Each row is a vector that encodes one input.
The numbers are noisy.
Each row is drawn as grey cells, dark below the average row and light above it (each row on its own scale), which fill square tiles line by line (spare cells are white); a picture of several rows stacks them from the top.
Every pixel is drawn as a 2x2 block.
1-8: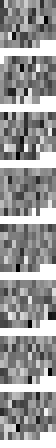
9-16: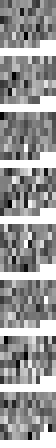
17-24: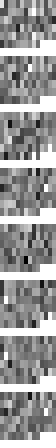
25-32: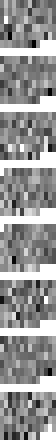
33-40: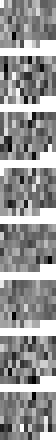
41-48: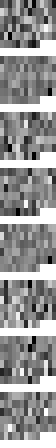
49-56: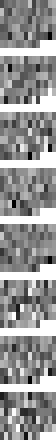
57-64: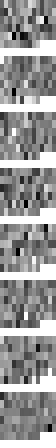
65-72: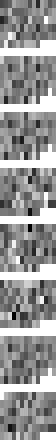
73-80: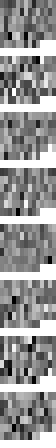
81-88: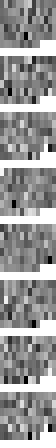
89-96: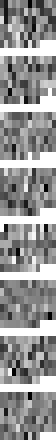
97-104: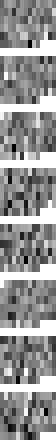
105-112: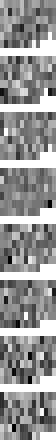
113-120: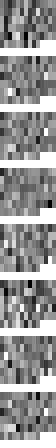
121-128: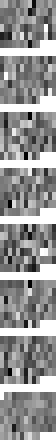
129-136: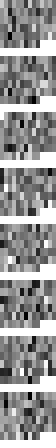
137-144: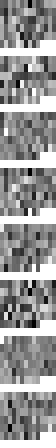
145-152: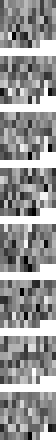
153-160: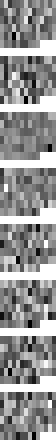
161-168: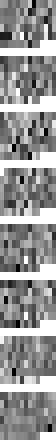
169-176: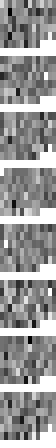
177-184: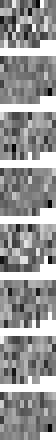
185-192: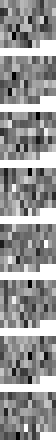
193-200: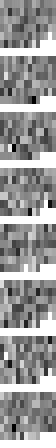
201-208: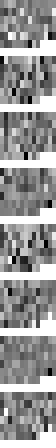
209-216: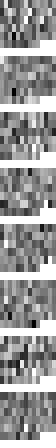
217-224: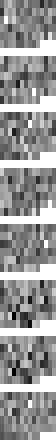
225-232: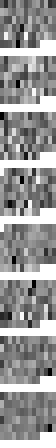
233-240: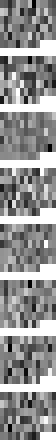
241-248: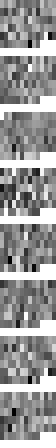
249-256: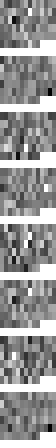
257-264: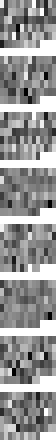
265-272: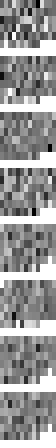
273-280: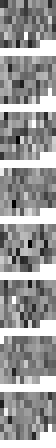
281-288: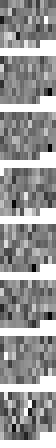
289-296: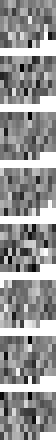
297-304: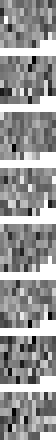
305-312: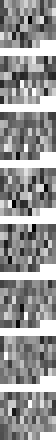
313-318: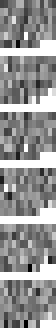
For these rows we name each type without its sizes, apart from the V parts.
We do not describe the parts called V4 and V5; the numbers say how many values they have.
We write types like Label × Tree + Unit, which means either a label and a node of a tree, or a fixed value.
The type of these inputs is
Label × (Line × V5 + V4).
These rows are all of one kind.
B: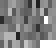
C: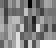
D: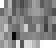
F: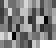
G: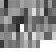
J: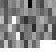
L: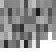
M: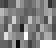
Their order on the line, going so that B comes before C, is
J, M, F, G, B, C, D, L.
